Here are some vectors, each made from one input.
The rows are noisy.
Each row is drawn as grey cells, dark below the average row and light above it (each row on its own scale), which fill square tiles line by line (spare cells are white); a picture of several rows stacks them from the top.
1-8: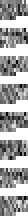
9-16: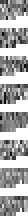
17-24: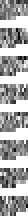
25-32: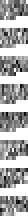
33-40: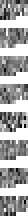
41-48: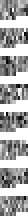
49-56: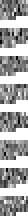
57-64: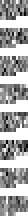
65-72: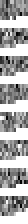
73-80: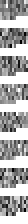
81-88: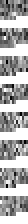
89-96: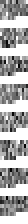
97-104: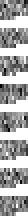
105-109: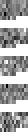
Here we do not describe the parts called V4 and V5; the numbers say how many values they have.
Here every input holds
a value of V5, together with either a point on a 6-point line, or three true/false values and a value of V4.
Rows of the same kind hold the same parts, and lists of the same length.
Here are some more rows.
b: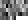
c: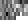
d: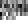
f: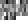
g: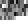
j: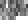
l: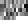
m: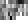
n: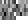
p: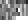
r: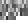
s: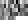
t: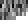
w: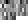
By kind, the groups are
b, d, f, g, j, l, n, r, s, t, w
c, m, p

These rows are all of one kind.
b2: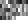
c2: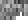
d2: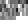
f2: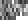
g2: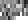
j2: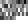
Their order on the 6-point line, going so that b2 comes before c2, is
j2, b2, d2, g2, c2, f2.
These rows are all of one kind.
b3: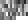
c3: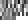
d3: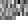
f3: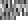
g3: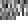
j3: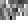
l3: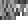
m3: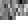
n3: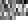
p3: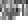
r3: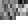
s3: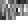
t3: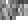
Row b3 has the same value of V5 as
c3, d3, f3 and g3.
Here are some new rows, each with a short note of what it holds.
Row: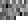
three true/false values, a value of V4 and a value of V5
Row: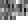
three true/false values, a value of V4 and a value of V5
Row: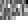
a point on a 6-point line and a value of V5
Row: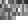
a point on a 6-point line and a value of V5
